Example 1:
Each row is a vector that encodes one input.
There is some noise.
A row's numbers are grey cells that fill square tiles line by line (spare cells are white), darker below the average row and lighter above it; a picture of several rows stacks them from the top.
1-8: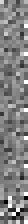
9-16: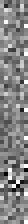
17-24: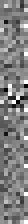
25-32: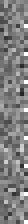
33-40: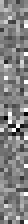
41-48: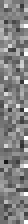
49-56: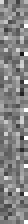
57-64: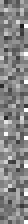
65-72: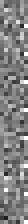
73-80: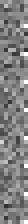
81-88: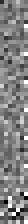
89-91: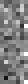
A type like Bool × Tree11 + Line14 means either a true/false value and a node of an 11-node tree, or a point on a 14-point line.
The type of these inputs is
List2(Line6).
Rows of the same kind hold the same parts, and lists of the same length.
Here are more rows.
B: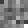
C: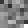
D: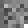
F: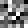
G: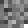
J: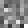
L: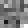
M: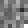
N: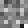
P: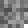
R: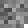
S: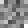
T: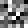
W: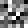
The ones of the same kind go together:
B, C, D, G, L, M, P, R
F, T, W
J, N, S

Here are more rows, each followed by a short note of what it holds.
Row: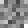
a list of one item
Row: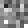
a list of one item
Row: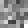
a list of one item
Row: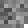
a list of two items
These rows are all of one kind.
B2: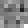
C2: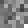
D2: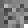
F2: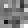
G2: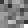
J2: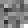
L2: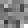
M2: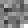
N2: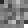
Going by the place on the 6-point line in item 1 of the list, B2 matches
J2, L2 and M2.
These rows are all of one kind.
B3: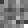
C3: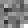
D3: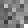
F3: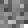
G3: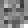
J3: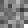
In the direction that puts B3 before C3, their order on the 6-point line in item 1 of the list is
F3, B3, J3, D3, C3, G3.
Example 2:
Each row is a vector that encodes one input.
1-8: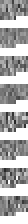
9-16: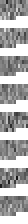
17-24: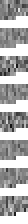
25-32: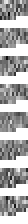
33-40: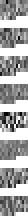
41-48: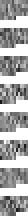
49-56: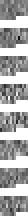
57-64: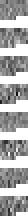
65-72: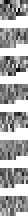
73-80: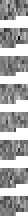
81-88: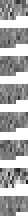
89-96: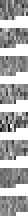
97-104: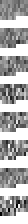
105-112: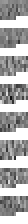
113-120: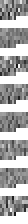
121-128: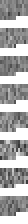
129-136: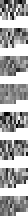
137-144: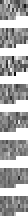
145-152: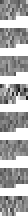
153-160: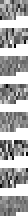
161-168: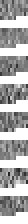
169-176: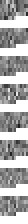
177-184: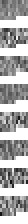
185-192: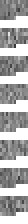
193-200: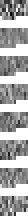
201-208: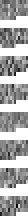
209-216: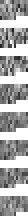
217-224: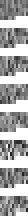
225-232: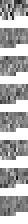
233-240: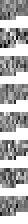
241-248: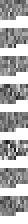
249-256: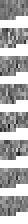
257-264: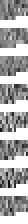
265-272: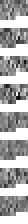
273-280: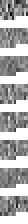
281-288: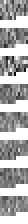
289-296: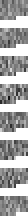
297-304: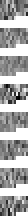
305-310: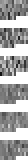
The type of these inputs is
Bool × Bool × Bool + Tree15.
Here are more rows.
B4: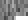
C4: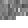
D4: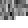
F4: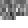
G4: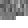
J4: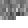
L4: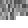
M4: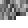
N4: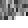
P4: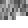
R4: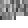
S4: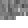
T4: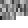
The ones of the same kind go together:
B4, C4, D4, F4, G4, J4, M4, N4, S4
L4, P4, R4, T4

